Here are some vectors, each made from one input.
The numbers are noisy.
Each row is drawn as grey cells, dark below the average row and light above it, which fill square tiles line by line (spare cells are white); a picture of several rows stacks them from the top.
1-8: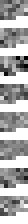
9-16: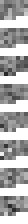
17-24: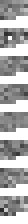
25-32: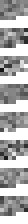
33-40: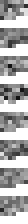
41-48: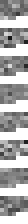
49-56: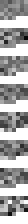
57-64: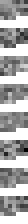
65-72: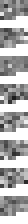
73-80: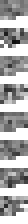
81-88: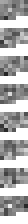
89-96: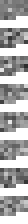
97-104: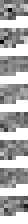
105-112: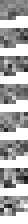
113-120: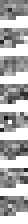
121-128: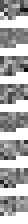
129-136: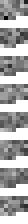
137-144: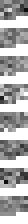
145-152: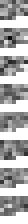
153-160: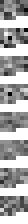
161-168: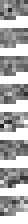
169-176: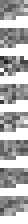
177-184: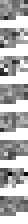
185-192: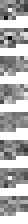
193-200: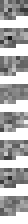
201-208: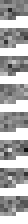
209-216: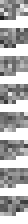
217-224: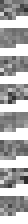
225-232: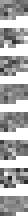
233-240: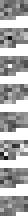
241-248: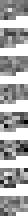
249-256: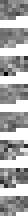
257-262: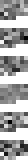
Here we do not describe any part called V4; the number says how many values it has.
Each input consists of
a list of up to two items, each either a point on a 5-point line, or a true/false value and a value of V4.
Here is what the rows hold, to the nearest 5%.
All of them are lists of up to two items, each either a point on a 5-point line, or a true/false value and a value of V4: a few are empty, 25% hold one and 75% two.
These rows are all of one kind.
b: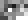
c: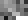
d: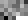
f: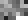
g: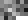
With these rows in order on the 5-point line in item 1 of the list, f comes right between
d and g.
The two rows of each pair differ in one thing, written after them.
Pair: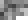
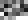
the value of V4 in item 1 of the list
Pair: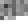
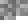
the value of V4 in item 1 of the list
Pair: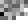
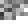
the value of V4 in item 1 of the list
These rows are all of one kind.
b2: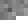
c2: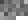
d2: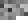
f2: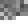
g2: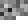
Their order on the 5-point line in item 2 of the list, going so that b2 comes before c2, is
f2, b2, g2, c2, d2.
